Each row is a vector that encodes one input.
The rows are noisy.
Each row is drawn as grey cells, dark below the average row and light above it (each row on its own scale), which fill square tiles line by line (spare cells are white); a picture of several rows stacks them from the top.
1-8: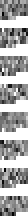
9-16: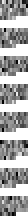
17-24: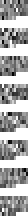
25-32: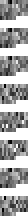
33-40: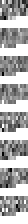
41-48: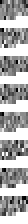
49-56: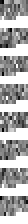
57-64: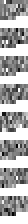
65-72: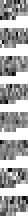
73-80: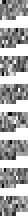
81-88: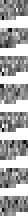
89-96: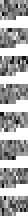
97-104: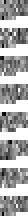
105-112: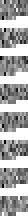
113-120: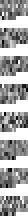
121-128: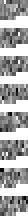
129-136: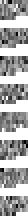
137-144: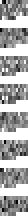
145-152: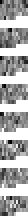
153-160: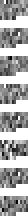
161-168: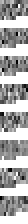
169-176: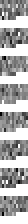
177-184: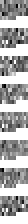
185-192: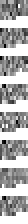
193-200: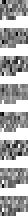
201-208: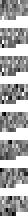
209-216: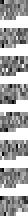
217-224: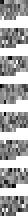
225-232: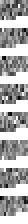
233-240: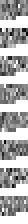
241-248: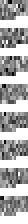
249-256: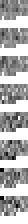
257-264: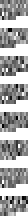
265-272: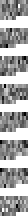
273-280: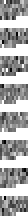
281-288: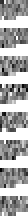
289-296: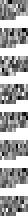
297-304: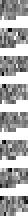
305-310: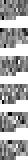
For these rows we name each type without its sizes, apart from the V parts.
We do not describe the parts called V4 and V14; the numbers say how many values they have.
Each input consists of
a point on a circle, a true/false value, a value of V4 and a value of V14.
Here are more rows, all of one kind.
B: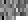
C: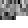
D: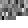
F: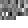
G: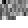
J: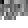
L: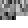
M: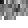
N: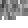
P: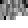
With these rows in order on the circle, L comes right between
D and G.
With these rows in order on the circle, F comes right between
B and M.
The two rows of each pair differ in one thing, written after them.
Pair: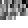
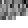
the true/false value
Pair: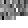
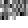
the value of V4
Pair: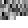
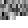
the place on the circle
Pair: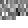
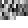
the value of V14
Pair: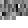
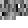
the place on the circle
